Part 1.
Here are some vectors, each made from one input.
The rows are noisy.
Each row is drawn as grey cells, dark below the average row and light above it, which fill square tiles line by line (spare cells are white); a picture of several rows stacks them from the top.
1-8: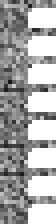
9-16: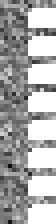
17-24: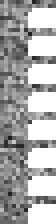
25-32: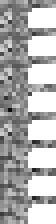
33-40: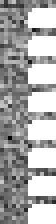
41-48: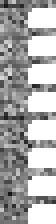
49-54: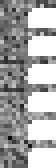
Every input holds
one of 6 labels.
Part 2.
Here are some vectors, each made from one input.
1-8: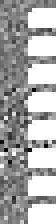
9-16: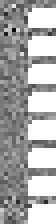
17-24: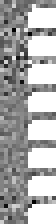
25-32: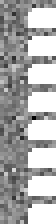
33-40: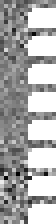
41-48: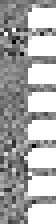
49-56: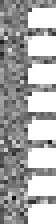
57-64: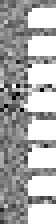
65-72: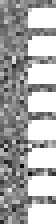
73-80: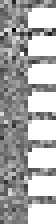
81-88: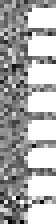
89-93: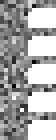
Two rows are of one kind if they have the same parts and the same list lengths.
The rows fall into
2 kinds.
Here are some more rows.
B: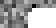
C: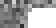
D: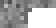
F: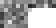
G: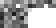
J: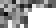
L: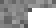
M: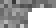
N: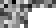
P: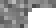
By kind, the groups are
B, C, D, F, G, J, L, M, N
P

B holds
four true/false values.
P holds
a fixed value.
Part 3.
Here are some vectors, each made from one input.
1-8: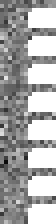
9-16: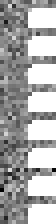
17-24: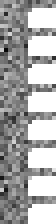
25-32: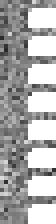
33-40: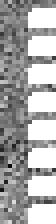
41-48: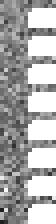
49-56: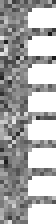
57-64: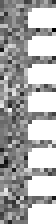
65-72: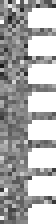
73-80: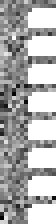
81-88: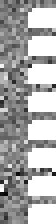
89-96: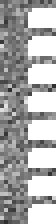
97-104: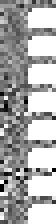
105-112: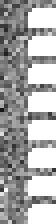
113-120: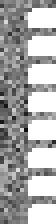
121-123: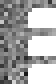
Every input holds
three true/false values.
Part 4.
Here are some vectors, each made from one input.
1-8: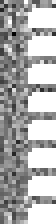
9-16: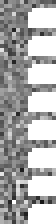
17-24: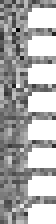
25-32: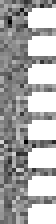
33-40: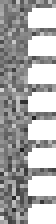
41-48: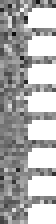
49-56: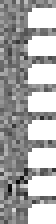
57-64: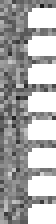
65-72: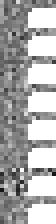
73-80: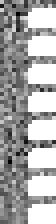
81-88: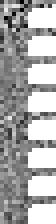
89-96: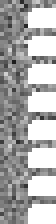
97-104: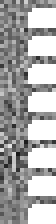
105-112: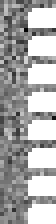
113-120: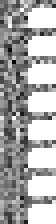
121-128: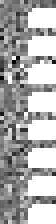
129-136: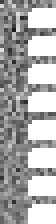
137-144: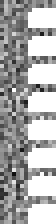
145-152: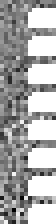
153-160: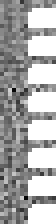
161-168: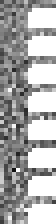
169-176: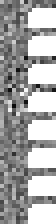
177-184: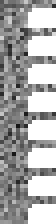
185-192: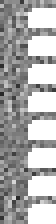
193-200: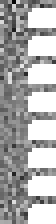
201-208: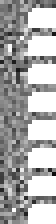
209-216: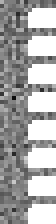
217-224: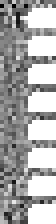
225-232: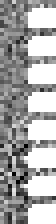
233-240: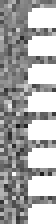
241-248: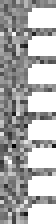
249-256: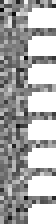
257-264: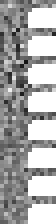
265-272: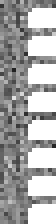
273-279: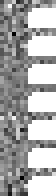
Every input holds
a point on a 6-point circle.
